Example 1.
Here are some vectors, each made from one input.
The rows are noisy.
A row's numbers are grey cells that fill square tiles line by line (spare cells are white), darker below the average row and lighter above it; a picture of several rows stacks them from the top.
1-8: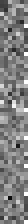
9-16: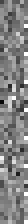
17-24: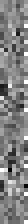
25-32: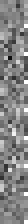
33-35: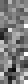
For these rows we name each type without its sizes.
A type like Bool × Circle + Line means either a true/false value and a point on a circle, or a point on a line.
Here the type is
Tree.
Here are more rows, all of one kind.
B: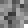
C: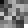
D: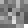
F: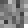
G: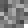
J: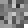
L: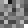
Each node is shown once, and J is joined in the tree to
F.
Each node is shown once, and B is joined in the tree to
C and L.
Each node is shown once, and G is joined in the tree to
C and D.
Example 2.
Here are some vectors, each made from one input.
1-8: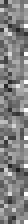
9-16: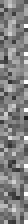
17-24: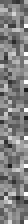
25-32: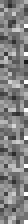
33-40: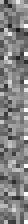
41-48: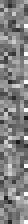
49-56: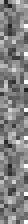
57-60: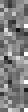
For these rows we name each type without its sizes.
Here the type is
Bool × Bool × Bool.
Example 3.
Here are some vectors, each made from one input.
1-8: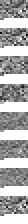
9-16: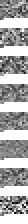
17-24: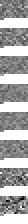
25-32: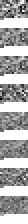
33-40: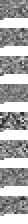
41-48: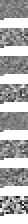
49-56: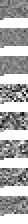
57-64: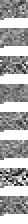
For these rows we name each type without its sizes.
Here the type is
Label.
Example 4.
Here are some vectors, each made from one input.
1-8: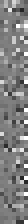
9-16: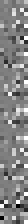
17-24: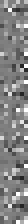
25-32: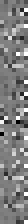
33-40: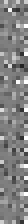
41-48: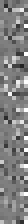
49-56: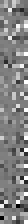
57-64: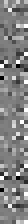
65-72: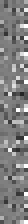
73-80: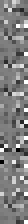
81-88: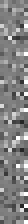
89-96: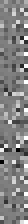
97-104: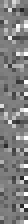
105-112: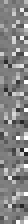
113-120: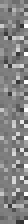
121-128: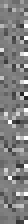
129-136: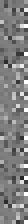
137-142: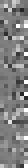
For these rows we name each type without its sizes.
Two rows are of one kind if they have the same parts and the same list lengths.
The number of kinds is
2.
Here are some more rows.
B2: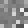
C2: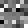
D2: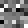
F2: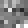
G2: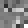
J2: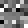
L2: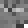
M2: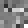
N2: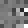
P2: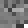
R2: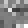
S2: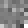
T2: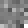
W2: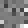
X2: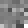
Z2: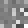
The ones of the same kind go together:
B2, F2, G2, L2, M2, N2, P2, R2, S2, T2, W2, X2, Z2
C2, D2, J2

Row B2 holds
three true/false values.
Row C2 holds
a fixed value.
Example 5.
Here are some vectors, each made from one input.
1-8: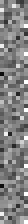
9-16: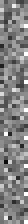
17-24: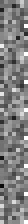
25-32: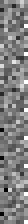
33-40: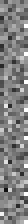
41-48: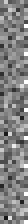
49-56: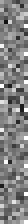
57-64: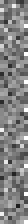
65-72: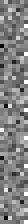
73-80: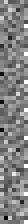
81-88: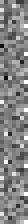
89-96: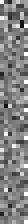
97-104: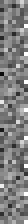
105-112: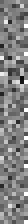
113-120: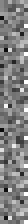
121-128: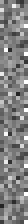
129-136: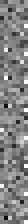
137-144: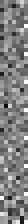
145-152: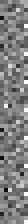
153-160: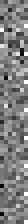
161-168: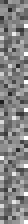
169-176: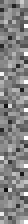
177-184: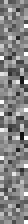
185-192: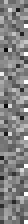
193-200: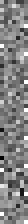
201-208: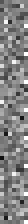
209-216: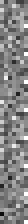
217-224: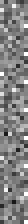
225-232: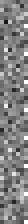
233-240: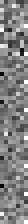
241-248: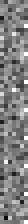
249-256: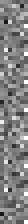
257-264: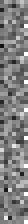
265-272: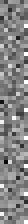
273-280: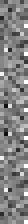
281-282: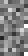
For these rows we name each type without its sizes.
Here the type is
Bool × Bool × Bool + Unit.
